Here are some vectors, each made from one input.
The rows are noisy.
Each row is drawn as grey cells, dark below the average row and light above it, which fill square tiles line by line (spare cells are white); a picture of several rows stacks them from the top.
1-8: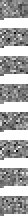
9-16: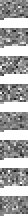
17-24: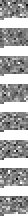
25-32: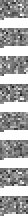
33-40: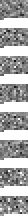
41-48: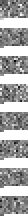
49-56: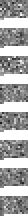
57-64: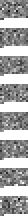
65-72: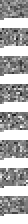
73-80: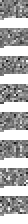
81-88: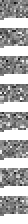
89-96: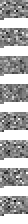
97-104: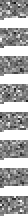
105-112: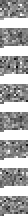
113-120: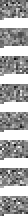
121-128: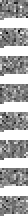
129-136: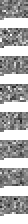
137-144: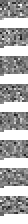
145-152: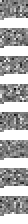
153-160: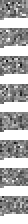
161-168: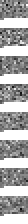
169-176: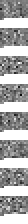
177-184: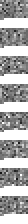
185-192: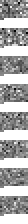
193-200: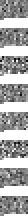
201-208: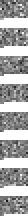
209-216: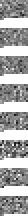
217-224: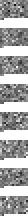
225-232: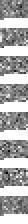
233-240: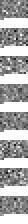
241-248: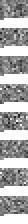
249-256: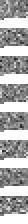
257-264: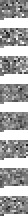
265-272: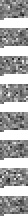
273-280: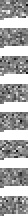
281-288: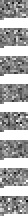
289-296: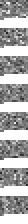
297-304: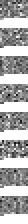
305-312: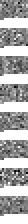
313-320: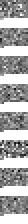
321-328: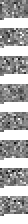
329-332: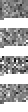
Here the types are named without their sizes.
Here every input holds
a list of points on a line.
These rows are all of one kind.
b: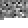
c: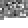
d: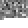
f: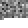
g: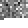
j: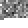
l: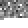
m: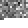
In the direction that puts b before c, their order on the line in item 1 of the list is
m, g, j, f, d, b, c, l.
